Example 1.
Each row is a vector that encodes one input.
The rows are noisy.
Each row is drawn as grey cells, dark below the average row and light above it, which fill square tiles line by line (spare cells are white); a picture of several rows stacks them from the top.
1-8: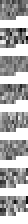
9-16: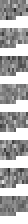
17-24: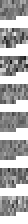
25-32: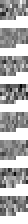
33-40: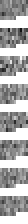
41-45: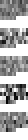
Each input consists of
either a point on a 4-point line, or a point on a 5-point line.
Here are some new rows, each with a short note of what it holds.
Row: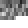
a point on a 5-point line
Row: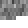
a point on a 4-point line
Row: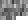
a point on a 4-point line
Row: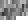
a point on a 4-point line
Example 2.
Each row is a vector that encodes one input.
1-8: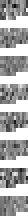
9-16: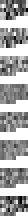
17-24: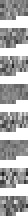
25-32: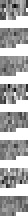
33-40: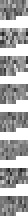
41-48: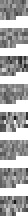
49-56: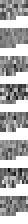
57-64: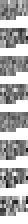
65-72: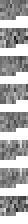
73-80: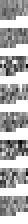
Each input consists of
a list of up to two points on a 5-point line.
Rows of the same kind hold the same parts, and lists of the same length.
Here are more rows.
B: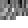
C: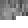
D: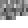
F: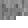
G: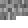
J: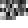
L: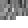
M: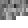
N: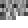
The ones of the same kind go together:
B, G, L
C, F, M, N
D, J

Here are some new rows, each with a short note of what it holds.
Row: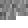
a list of one item
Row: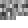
the empty list
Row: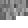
a list of two items
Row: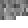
a list of two items
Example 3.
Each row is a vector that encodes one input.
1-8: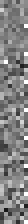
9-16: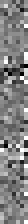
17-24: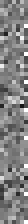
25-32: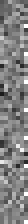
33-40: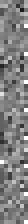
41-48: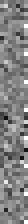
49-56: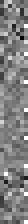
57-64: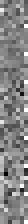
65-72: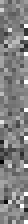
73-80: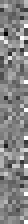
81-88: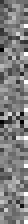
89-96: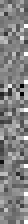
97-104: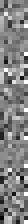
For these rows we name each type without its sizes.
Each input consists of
either a label, or four true/false values.
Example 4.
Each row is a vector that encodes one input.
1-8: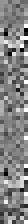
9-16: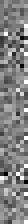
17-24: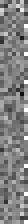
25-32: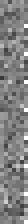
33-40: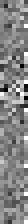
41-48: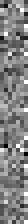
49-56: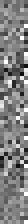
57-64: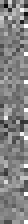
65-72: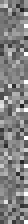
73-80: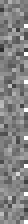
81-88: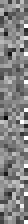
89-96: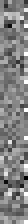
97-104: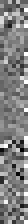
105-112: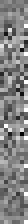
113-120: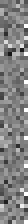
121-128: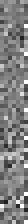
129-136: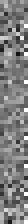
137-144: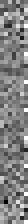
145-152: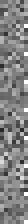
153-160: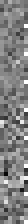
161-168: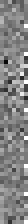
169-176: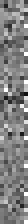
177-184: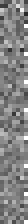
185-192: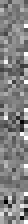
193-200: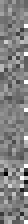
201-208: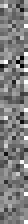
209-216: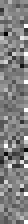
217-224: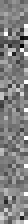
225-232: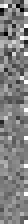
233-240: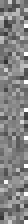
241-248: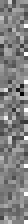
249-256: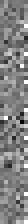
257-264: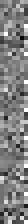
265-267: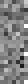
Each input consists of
one of 5 labels, together with either a fixed value, or four true/false values.
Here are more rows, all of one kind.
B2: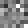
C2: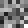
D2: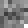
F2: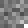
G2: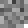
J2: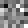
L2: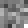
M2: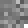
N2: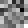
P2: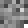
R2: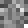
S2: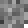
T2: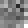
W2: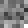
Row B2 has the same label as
G2, J2, N2 and W2.
